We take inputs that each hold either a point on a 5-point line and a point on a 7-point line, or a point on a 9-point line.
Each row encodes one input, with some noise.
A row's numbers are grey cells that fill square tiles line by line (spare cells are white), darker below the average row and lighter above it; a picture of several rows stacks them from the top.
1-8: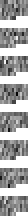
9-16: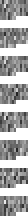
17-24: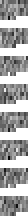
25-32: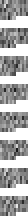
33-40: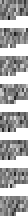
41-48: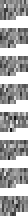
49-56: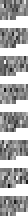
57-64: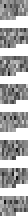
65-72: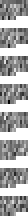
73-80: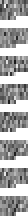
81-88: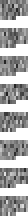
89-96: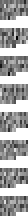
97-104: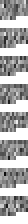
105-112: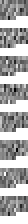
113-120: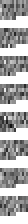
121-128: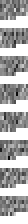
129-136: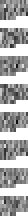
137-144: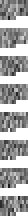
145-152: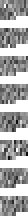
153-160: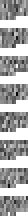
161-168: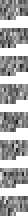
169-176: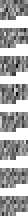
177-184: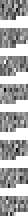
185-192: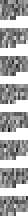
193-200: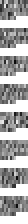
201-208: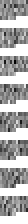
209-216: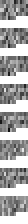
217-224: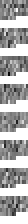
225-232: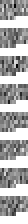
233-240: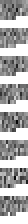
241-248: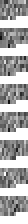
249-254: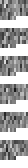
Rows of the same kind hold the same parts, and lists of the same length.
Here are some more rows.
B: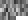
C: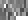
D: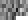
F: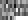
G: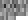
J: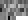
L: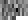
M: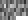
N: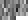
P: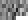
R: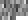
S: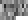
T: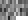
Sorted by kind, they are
B, C, J, M, T
D, F, G, L, N, P, R, S

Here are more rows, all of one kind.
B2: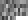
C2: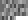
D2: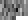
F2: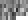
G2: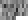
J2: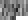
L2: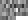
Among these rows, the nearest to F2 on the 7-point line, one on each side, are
B2 and C2.
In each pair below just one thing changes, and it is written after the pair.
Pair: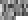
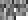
the place on the 5-point line
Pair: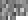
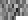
the place on the 5-point line
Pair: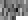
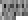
the place on the 7-point line
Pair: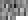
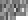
the place on the 7-point line
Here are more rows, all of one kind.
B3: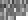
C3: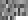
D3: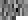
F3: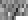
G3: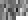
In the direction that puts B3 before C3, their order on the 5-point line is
D3, F3, G3, B3, C3.
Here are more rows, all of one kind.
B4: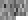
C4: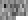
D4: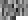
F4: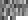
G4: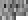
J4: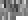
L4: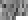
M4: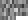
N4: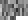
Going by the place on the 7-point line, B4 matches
C4 and L4.
